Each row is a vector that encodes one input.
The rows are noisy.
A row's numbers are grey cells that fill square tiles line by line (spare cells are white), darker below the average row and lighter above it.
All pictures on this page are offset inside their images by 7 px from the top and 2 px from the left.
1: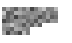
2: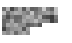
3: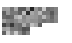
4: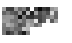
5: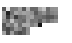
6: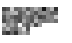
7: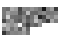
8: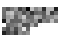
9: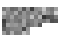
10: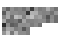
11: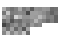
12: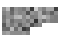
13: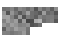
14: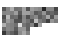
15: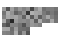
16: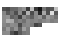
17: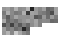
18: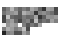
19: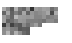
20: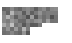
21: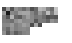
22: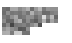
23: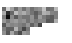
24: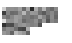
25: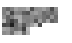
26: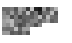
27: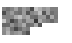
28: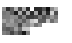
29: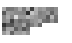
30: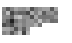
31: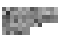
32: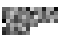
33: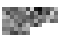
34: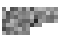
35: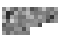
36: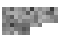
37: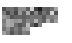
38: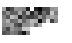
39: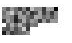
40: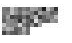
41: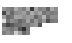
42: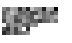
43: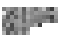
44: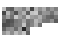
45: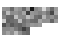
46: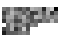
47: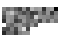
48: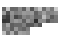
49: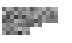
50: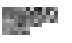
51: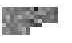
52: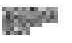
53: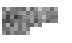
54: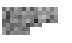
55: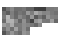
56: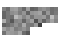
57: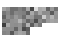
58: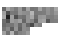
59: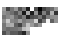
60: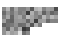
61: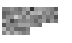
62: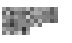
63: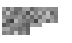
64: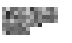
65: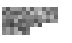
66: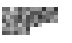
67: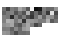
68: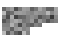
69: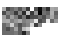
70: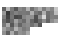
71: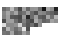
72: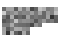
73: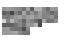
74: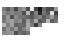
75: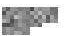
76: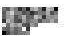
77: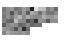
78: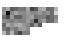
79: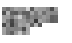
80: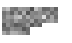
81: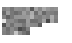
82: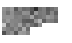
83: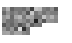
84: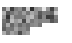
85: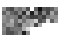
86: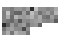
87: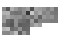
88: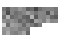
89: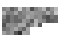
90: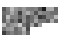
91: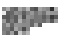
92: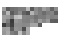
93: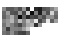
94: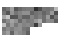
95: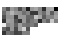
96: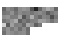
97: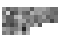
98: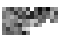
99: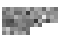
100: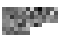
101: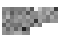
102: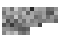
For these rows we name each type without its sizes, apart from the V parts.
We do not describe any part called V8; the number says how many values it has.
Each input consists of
either a point on a line, or a true/false value and a value of V8.
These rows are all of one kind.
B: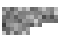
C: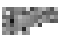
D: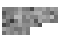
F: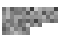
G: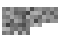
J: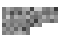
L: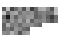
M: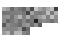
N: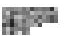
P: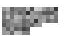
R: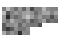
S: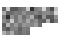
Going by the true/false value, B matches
L, R and S.
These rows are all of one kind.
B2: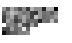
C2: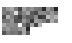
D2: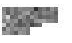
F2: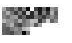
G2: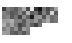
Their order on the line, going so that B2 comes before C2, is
B2, C2, D2, G2, F2.
